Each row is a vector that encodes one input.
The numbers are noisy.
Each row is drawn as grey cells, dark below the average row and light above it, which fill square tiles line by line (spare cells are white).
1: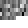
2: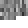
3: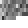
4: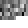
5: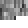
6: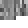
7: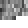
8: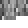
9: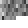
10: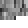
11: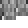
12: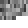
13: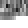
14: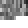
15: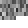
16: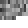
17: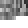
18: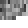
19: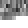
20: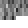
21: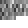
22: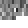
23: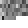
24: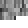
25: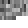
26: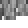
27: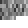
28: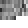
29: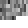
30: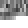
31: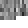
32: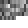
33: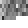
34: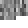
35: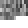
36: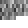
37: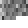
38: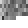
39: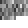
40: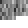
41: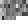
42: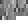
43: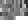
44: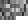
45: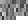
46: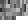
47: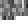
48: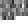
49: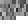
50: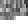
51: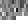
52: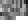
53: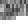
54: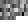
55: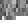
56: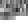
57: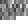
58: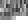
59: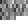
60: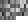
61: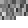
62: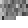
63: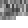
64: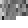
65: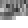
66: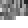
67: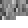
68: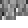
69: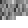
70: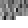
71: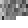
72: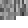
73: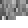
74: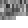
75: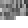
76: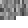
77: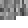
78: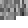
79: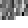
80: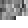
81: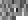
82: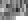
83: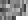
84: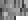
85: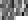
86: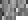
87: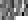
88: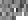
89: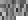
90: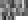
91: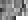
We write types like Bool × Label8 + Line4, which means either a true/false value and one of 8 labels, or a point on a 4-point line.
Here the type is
Bool × (Line4 + Line6).
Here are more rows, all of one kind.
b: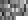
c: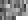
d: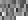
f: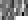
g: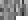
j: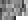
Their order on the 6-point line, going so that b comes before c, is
f, b, c, j, d, g.
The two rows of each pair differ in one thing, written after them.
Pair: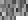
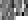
the place on the 6-point line
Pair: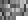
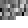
the place on the 6-point line
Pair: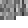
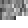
the place on the 6-point line
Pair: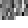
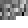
the true/false value
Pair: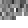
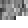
the true/false value
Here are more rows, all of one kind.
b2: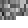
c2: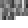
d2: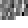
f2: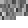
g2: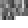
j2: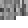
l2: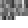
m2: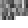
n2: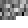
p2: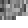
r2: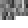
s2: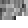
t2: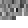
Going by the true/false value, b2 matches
j2, n2, p2 and s2.
